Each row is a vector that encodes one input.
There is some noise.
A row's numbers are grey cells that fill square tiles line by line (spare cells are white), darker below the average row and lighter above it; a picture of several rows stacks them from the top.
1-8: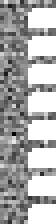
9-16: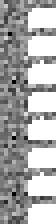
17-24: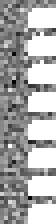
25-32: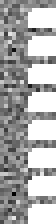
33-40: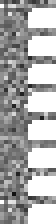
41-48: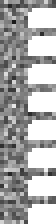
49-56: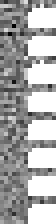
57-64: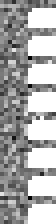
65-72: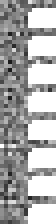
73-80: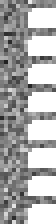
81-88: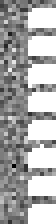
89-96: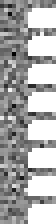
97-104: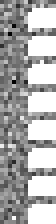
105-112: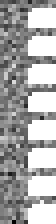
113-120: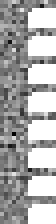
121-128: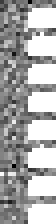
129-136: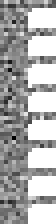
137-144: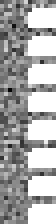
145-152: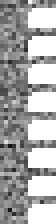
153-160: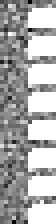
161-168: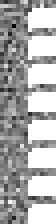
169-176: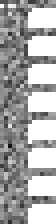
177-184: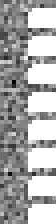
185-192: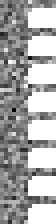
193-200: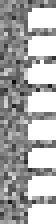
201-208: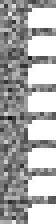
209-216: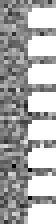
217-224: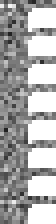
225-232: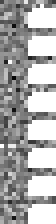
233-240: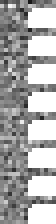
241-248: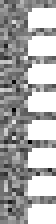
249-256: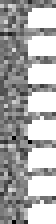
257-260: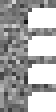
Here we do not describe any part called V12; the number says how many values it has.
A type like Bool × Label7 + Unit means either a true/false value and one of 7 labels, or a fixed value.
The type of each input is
(Bool × Bool × Bool + List2(V12)) × Circle6.
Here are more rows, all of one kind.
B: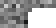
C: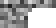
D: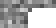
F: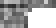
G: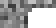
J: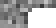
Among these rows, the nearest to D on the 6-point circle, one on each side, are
F and J.
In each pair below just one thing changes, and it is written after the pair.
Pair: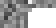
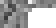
the value of V12 in item 2 of the list
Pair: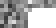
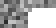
the place on the 6-point circle
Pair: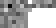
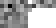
the place on the 6-point circle
